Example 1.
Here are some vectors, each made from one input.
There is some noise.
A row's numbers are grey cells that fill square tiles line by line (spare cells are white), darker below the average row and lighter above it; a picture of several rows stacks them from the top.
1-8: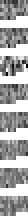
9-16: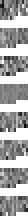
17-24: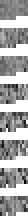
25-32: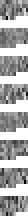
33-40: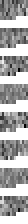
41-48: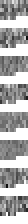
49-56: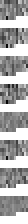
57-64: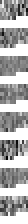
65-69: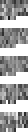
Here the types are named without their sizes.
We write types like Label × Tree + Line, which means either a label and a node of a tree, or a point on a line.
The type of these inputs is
Bool × Line.
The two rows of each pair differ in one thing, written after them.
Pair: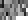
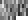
the place on the line
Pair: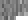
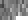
the true/false value
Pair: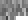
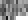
the place on the line
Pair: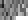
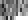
the true/false value
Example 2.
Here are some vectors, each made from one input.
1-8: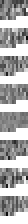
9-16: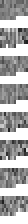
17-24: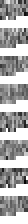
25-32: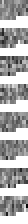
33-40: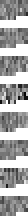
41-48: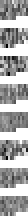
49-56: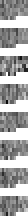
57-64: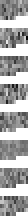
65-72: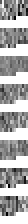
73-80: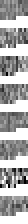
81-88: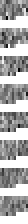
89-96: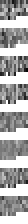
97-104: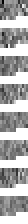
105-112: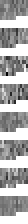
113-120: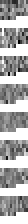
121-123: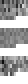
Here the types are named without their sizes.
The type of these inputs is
List(Line).
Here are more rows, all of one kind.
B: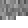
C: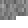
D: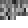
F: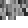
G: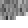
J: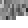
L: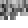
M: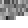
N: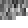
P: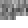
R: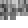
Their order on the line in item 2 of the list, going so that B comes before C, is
B, F, P, J, G, R, L, D, N, C, M.
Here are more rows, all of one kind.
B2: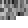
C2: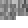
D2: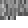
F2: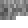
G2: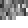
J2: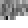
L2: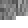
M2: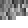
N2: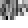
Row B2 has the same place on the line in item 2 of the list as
G2 and L2.
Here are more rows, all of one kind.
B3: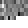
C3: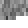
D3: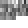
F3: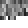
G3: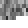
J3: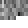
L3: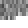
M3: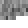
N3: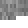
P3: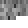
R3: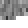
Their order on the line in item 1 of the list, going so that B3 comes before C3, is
B3, F3, G3, D3, C3, M3, R3, J3, N3, P3, L3.
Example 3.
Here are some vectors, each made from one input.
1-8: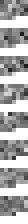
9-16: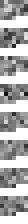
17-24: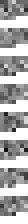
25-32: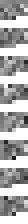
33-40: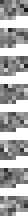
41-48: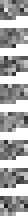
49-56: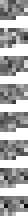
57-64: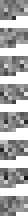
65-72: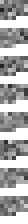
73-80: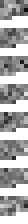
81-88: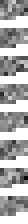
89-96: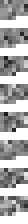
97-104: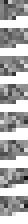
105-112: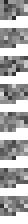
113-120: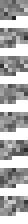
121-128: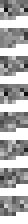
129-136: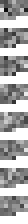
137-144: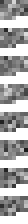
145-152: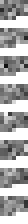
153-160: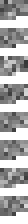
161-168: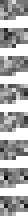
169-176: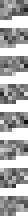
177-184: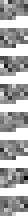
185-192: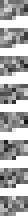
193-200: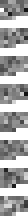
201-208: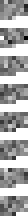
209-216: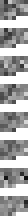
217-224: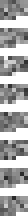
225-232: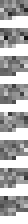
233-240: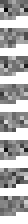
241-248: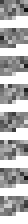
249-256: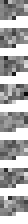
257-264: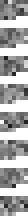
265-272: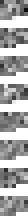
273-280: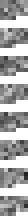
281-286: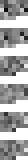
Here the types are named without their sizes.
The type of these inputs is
Bool × Bool × Bool × Bool × Circle.
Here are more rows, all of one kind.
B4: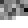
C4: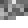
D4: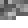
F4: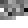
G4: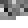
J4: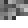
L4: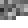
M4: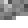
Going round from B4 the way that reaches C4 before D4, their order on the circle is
B4, C4, G4, J4, D4, L4, M4, F4.
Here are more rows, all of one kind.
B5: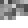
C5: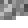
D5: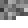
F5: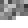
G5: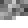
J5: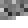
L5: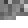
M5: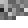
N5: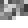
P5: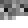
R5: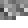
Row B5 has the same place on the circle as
C5, D5, G5 and R5.
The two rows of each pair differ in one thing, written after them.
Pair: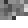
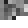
one of the four true/false values
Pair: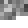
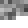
one of the four true/false values
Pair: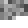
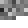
one of the four true/false values
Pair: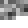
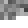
the place on the circle
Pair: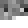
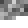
the place on the circle
